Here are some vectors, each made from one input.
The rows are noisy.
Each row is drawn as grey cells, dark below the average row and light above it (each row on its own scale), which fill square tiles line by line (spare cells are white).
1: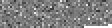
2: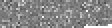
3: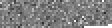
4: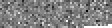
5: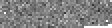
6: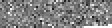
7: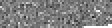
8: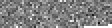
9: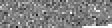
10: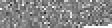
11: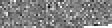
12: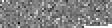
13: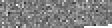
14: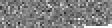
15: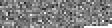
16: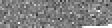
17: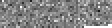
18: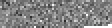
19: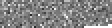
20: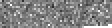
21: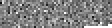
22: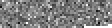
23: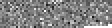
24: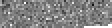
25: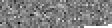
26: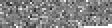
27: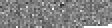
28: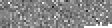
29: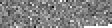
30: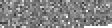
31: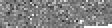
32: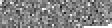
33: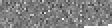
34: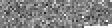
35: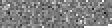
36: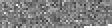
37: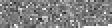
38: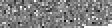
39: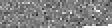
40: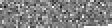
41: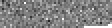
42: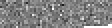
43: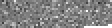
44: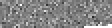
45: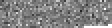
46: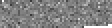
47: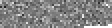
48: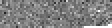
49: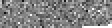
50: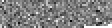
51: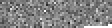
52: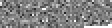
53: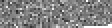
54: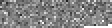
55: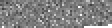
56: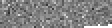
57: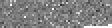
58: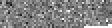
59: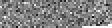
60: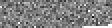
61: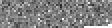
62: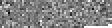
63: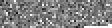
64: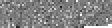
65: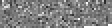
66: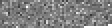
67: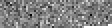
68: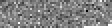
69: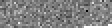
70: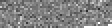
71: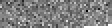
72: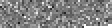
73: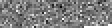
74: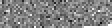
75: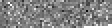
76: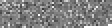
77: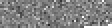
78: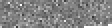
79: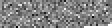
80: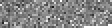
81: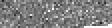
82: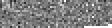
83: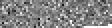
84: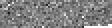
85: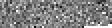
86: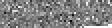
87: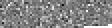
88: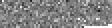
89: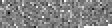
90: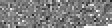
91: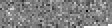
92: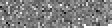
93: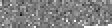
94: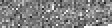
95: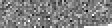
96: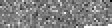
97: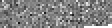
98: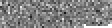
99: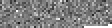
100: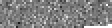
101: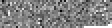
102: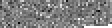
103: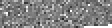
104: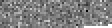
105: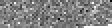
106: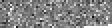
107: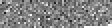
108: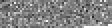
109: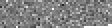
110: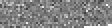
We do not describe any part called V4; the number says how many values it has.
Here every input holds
either a point on each of two 6-point lines, or a true/false value and a value of V4.
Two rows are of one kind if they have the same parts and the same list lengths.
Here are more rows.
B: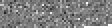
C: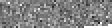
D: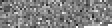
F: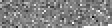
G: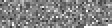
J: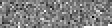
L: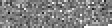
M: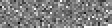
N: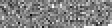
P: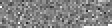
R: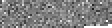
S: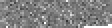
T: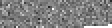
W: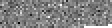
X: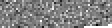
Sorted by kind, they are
B, C, D, F, J, M, N, P, W
G, L, R, S, T, X

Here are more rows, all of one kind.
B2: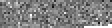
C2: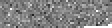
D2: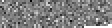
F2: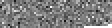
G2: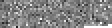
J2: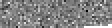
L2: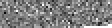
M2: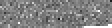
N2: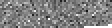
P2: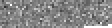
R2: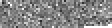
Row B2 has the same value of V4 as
D2, J2, N2 and R2.
